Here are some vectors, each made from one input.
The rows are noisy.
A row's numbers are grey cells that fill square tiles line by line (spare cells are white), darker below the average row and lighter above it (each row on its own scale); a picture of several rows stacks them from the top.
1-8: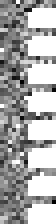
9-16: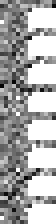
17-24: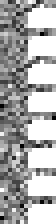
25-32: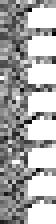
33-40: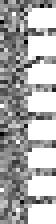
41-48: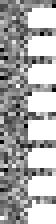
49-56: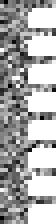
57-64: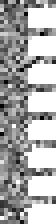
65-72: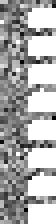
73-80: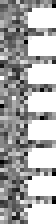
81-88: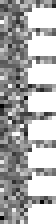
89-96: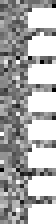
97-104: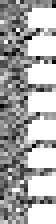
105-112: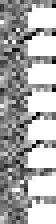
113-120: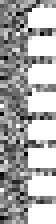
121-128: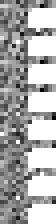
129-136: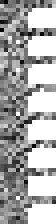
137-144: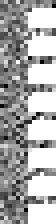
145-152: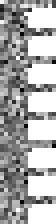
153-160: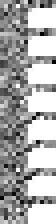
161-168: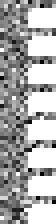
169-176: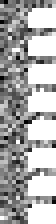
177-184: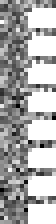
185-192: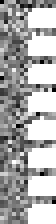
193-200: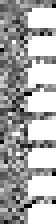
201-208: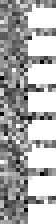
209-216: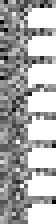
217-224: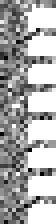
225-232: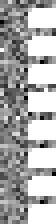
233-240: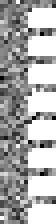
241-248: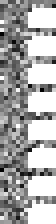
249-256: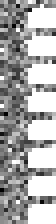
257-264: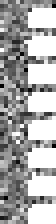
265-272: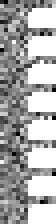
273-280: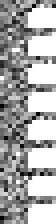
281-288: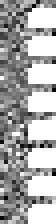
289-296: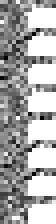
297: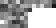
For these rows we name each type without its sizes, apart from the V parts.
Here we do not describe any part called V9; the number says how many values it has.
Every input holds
either a node of a tree and a true/false value, or a value of V9.
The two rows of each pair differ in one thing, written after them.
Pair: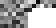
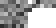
the node of the tree
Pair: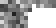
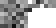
the true/false value
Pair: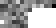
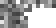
the node of the tree
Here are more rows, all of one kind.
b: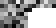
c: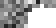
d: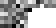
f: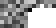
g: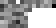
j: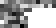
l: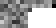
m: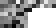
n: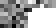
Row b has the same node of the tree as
g and m.
